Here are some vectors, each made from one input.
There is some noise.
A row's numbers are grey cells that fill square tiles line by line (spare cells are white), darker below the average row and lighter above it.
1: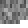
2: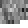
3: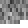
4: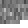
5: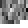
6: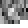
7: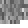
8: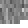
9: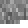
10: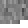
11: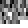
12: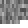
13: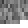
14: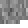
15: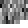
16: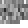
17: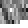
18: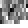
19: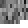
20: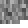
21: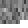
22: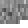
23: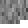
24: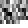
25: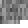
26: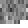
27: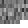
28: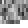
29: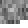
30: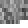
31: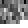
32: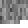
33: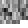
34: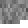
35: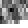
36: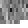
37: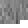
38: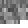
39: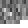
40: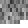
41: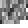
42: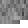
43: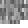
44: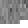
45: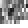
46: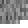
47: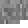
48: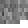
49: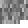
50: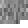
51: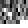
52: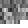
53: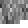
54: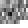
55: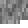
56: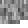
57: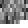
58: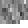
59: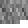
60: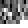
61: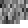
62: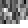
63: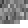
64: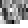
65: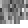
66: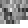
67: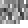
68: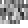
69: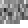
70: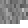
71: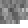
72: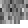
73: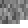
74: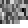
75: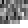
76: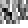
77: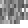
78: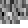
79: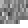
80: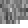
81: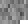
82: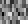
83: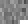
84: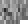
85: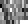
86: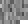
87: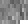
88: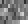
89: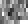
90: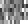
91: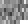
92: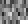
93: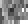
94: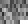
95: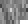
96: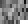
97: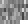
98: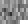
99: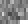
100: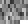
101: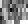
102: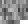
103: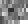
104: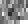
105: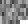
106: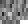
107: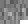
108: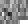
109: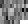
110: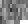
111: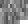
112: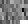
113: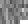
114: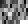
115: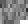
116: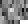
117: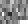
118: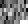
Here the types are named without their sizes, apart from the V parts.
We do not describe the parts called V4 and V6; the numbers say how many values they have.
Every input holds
a true/false value and a value of V6, together with either a node of a tree, or a value of V4.
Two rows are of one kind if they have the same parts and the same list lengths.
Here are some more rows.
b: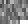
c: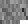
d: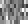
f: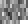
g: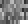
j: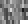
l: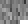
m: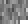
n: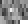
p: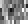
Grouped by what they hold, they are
b, c, f, j, m, n
d, g, l, p

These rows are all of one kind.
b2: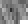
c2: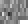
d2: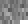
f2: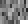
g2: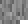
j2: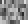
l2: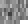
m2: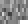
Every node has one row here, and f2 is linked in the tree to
j2 and m2.
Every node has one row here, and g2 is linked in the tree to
d2 and m2.
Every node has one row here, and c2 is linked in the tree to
l2 and m2.
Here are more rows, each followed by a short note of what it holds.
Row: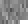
a node of a tree, a true/false value and a value of V6
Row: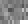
a node of a tree, a true/false value and a value of V6
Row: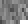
a true/false value, a value of V4 and a value of V6
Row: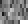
a true/false value, a value of V4 and a value of V6
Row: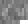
a node of a tree, a true/false value and a value of V6
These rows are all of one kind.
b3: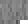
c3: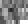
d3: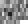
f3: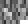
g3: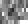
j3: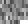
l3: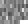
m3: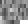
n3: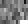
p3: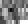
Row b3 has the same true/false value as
d3, j3 and n3.
